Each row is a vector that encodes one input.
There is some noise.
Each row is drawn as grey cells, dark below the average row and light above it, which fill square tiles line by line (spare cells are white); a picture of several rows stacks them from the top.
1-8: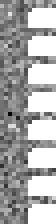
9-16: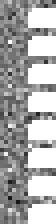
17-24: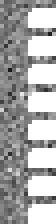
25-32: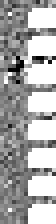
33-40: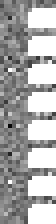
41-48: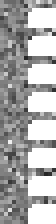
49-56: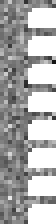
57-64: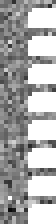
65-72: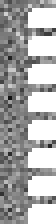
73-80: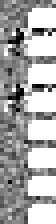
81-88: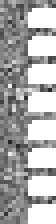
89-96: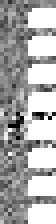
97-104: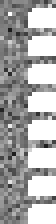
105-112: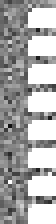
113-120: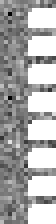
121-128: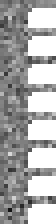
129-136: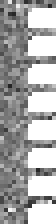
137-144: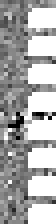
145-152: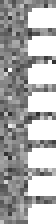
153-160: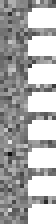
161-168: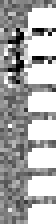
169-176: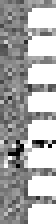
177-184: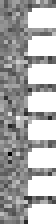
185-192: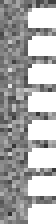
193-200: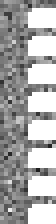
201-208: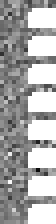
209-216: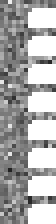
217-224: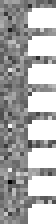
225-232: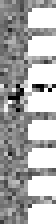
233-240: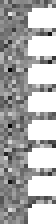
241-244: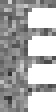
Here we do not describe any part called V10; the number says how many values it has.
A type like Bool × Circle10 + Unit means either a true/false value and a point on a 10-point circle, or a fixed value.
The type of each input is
Bool × Bool × Bool × Label5 × V10 + Unit.
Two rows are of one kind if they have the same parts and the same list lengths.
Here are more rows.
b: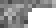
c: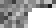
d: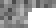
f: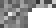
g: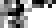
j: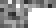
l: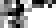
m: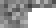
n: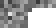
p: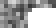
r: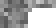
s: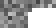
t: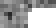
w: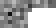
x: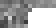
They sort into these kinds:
b, c, d, f, j, m, n, p, r, s, t, w, x
g, l

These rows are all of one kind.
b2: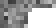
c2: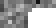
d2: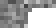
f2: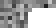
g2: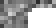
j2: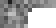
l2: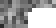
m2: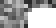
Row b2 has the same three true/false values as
d2 and j2.
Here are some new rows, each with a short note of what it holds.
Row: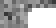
one of 5 labels, three true/false values and a value of V10
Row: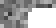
one of 5 labels, three true/false values and a value of V10
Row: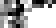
a fixed value
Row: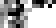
a fixed value
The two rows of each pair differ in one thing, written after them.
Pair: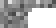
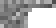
one of the three true/false values
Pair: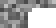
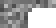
the label
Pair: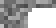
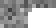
one of the three true/false values
